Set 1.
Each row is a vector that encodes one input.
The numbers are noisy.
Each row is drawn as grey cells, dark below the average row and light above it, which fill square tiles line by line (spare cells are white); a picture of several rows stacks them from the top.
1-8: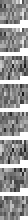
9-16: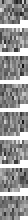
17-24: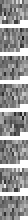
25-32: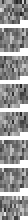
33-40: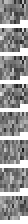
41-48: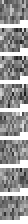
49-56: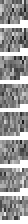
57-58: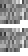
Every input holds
a point on a 10-point line.
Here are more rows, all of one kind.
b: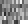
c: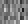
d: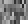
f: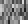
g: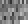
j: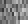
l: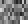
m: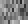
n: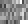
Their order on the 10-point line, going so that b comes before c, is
b, n, j, g, c, m, f, l, d.
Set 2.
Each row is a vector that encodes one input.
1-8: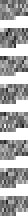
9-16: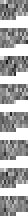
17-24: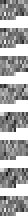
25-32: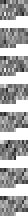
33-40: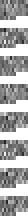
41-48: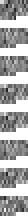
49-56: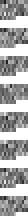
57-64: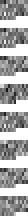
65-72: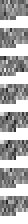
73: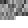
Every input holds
a point on a 7-point line.
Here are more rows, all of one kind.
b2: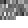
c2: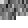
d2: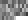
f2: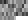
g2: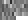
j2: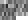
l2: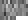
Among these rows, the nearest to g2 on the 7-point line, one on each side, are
j2 and l2.
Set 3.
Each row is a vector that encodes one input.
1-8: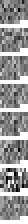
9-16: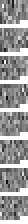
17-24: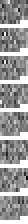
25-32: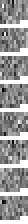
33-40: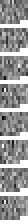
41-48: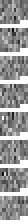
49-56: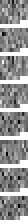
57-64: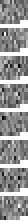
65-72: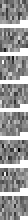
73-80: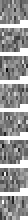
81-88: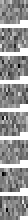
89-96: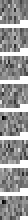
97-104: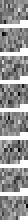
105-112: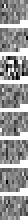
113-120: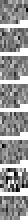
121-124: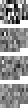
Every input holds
either a point on a 17-point circle, or a fixed value.
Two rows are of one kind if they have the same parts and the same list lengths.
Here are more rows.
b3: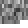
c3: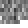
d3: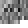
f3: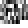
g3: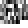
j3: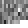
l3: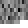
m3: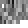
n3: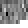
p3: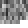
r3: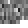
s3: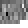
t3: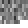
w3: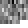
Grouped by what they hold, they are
b3, c3, d3, j3, l3, m3, n3, p3, r3, s3, t3, w3
f3, g3

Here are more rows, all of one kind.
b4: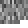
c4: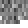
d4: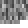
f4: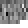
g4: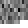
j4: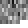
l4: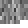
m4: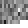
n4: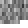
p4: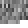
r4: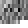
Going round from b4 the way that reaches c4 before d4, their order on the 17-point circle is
b4, l4, c4, f4, d4, j4, m4, p4, n4, r4, g4.
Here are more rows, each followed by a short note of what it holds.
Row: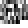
a fixed value
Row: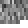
a point on a 17-point circle
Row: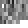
a point on a 17-point circle
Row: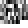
a fixed value
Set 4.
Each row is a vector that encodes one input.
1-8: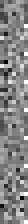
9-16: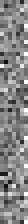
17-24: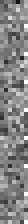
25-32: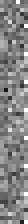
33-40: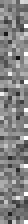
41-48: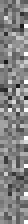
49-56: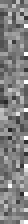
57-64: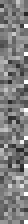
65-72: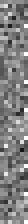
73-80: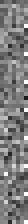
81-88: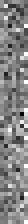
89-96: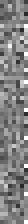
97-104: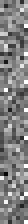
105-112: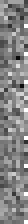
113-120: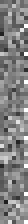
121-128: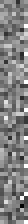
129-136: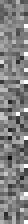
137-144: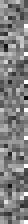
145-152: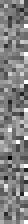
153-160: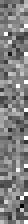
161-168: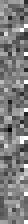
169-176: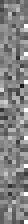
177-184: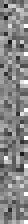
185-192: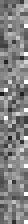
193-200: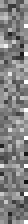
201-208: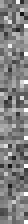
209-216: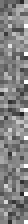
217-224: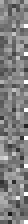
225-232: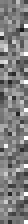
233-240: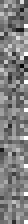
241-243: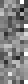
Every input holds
four true/false values.
